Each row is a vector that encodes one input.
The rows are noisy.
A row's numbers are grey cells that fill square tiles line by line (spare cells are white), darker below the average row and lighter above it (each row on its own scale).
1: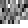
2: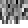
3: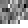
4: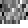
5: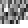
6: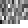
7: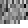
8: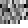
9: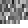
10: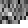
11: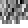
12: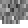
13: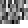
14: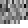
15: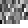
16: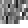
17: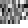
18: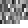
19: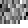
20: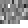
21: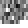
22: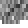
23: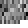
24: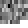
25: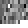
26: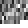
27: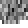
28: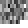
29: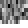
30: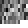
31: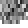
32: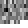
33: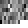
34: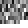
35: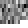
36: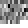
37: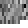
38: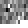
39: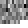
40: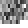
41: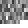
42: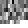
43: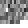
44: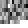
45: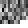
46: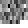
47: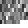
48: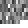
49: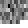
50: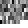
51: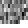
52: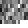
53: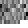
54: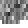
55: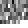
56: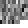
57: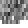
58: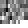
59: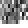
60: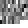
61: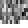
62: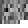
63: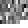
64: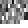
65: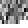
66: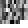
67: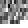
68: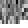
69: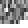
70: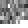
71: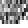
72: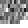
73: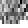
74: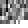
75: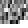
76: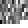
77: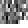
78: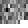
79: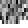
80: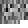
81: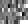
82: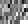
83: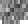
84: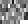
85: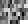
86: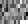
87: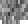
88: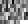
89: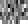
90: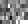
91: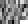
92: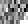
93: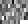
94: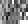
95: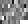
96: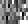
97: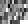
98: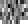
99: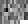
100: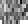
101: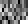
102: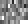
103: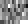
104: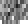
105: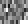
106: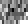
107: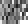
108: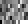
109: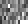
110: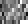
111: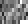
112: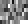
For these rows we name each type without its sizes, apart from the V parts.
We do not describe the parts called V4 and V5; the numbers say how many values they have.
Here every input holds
either a fixed value, or a label and a true/false value, or a value of V4 and a value of V5.
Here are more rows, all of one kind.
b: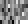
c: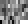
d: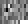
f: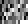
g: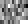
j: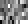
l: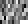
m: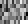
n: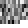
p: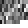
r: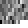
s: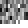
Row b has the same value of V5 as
c, j, r and s.
